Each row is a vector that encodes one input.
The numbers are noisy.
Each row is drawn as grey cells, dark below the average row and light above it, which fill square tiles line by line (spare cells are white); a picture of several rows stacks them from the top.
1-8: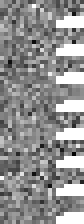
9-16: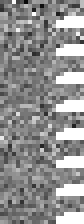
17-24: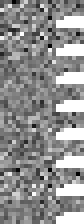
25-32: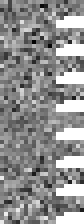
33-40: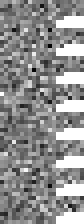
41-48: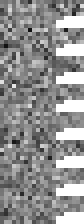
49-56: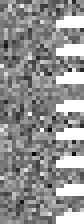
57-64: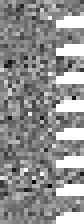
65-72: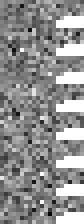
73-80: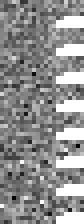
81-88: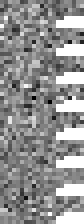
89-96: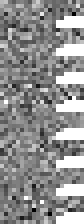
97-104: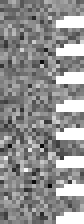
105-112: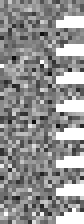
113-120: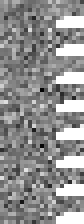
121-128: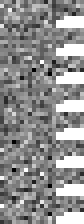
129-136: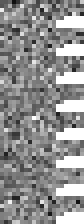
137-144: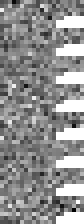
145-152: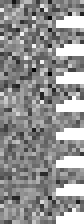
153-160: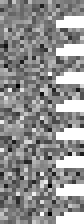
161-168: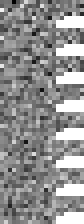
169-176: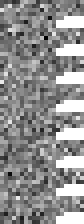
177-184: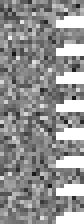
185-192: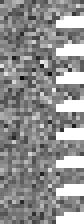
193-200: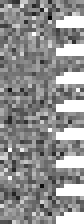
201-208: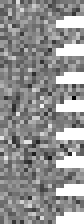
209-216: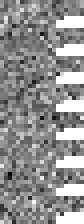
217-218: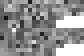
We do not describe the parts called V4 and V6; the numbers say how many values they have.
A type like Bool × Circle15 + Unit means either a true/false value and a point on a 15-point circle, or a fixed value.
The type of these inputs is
(Bool × (Tree7 + V6) + V4) × Label7 + Tree8 + Unit.
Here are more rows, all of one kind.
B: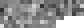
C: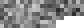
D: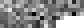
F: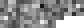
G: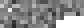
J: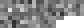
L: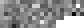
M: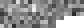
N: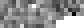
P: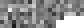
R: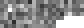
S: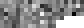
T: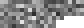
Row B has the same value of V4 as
C, M and N.
